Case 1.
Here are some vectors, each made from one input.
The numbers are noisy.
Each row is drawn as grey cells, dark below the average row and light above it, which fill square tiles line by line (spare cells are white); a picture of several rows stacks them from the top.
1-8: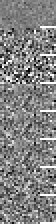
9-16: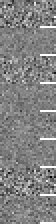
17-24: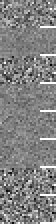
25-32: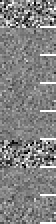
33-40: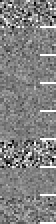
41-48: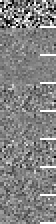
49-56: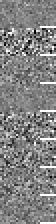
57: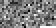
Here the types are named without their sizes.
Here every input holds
a list of points on a line.
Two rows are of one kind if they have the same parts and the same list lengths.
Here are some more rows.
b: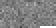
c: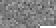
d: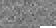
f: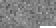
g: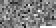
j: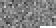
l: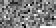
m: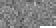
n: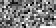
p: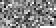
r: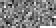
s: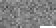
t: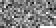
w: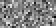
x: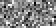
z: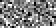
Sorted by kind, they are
b, c, d, j, m, p, r
f, s, t, w, x
g, l, n, z

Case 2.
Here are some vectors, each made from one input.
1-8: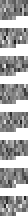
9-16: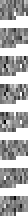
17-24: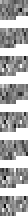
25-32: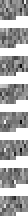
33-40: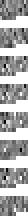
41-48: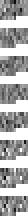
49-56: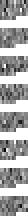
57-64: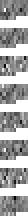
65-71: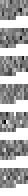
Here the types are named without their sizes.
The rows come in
2 kinds.
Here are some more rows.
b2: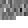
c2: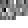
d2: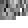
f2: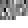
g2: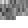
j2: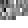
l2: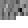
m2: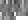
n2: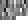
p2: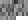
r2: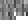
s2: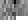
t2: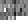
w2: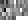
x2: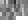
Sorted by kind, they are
b2, g2, l2, m2, p2, r2, s2, t2, x2
c2, d2, f2, j2, n2, w2

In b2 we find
a node of a tree and four true/false values.
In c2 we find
a node of a tree.
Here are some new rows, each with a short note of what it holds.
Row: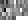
a node of a tree
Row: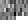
a node of a tree and four true/false values
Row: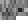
a node of a tree and four true/false values
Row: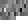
a node of a tree and four true/false values
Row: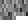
a node of a tree and four true/false values
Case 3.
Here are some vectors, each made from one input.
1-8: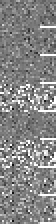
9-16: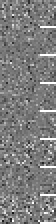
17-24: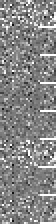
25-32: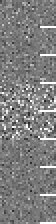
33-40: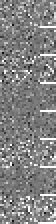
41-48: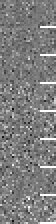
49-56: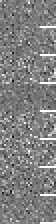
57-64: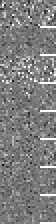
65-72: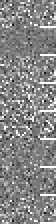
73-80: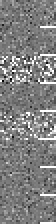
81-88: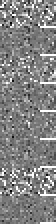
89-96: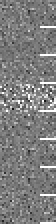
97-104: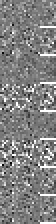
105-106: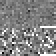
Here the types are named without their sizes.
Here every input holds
a point on a line, together with either a fixed value, or a node of a tree.
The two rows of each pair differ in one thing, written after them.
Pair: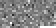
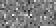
the place on the line
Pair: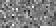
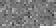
the place on the line
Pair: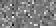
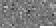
the place on the line
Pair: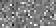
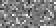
the node of the tree
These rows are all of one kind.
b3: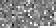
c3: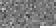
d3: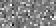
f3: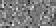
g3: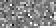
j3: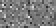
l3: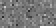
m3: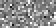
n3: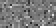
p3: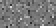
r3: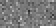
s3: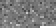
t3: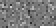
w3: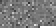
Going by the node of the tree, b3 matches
f3, g3 and w3.
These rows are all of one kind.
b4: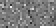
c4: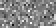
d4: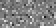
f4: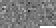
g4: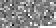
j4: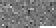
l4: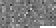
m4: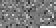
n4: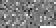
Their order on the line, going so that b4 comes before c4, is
m4, n4, g4, f4, b4, j4, c4, l4, d4.
